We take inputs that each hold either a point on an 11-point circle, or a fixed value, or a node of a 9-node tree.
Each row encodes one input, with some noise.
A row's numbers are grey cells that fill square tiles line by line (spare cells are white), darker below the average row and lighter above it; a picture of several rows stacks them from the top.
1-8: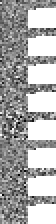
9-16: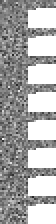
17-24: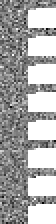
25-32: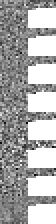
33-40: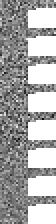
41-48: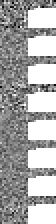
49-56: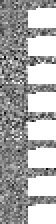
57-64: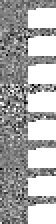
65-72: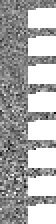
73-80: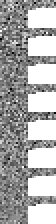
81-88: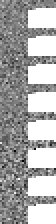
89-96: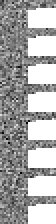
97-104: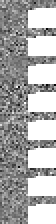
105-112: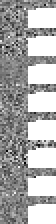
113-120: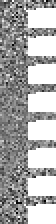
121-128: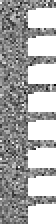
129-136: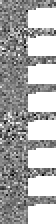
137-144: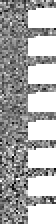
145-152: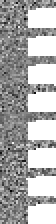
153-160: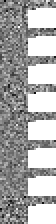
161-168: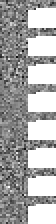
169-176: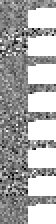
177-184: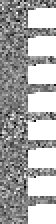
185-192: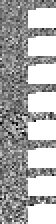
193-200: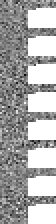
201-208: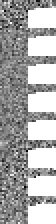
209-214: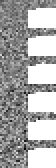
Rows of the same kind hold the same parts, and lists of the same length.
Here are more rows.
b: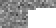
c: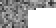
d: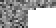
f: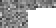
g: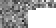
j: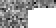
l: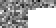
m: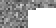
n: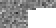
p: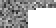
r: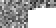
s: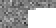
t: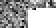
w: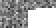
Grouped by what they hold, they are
b, d, l, n, p, w
c, f, g, j, m, r, t
s

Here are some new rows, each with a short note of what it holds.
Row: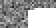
a fixed value
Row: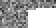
a fixed value
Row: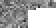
a point on an 11-point circle
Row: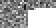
a point on an 11-point circle
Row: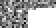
a fixed value
